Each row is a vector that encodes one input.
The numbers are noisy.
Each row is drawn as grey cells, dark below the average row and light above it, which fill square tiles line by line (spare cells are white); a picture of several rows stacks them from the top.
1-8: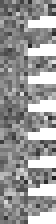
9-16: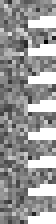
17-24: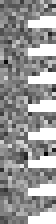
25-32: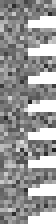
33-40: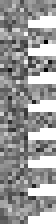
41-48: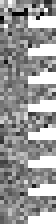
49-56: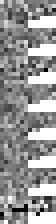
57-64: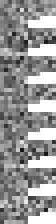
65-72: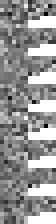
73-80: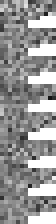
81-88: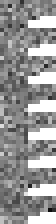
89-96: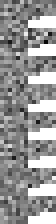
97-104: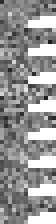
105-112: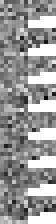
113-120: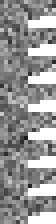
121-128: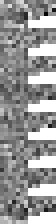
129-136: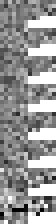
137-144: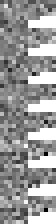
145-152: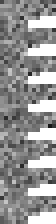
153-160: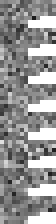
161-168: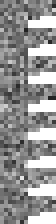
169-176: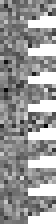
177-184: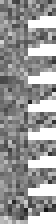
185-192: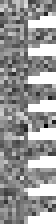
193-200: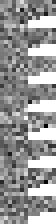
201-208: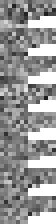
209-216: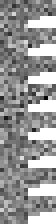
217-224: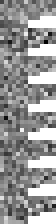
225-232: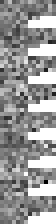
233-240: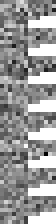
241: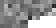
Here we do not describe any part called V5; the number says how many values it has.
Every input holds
a list of up to three items, each a true/false value and a value of V5.
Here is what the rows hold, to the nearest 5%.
All of them are lists of up to three items, each a true/false value and a value of V5: a few are empty, 20% hold one, 20% two and 60% three.
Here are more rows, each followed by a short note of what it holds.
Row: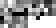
the empty list
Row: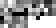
the empty list
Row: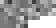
a list of two items
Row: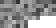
a list of three items
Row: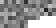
a list of two items
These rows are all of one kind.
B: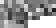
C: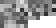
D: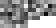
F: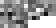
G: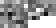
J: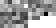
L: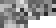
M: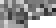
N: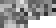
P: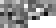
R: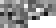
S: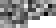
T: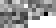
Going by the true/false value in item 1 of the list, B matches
C, L, M and N.
